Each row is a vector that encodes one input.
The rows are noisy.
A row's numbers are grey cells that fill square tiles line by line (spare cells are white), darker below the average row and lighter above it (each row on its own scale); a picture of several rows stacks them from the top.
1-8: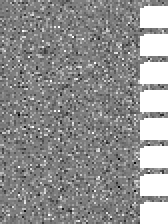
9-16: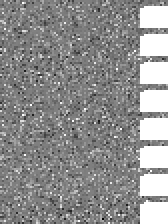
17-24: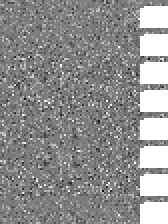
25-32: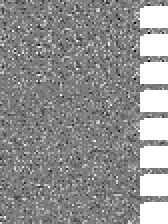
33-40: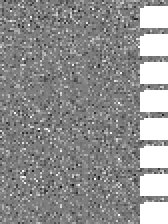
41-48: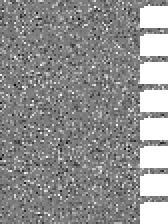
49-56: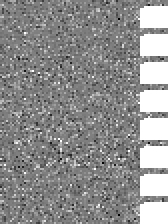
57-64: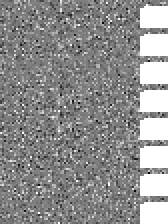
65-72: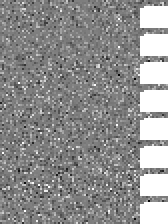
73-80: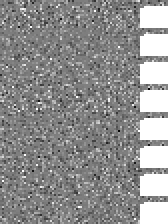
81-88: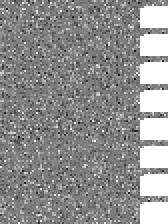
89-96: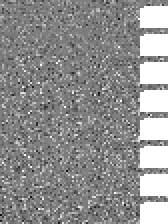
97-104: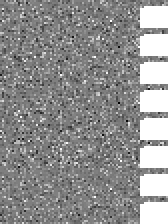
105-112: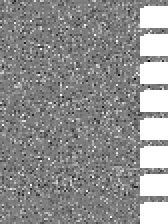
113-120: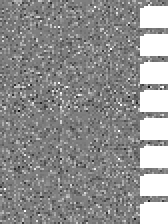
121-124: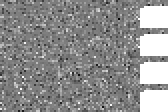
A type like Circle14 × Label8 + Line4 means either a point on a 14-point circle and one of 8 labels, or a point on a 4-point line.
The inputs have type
List3(Line6).
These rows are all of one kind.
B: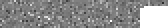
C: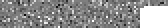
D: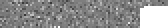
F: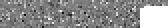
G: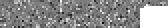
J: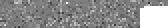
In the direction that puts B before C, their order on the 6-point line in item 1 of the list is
G, J, F, B, C, D.
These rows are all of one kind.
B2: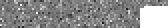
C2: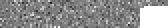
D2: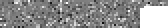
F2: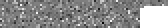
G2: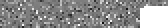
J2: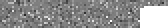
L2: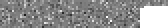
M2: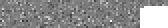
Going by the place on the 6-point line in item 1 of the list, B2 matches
D2 and G2.
